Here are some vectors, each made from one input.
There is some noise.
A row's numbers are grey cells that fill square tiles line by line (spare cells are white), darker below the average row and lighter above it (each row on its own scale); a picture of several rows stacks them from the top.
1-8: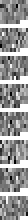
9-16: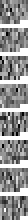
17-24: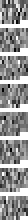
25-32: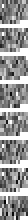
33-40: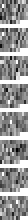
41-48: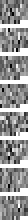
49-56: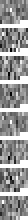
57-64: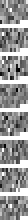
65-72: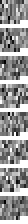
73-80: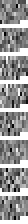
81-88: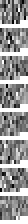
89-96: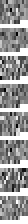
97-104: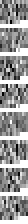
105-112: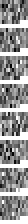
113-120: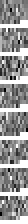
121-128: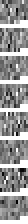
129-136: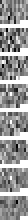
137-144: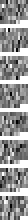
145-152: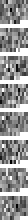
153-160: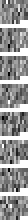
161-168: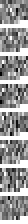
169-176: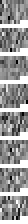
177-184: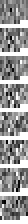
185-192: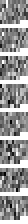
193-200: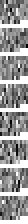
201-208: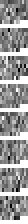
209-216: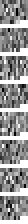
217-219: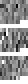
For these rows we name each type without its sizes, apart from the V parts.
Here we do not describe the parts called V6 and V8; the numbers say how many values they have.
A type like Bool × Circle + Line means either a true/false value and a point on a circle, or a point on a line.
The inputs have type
Bool × (Line + V6) × (Line + V8).
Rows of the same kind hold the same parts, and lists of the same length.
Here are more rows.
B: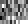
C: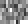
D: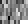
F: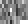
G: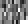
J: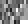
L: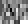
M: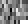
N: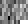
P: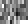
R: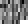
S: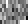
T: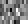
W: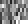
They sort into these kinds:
B, J, L, T
C, F, G, P, R
D, M, N, W
S

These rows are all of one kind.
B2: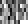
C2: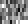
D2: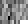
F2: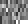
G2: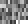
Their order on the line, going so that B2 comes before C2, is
B2, D2, C2, G2, F2.
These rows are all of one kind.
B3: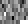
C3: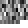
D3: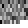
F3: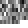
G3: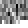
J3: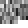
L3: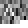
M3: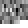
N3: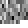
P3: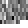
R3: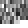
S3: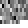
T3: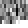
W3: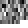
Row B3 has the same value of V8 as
C3, F3, L3 and W3.
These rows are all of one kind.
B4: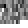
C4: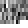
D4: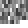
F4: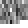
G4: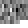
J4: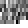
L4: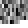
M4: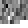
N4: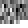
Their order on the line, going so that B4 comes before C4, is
N4, B4, G4, L4, F4, D4, C4, J4, M4.
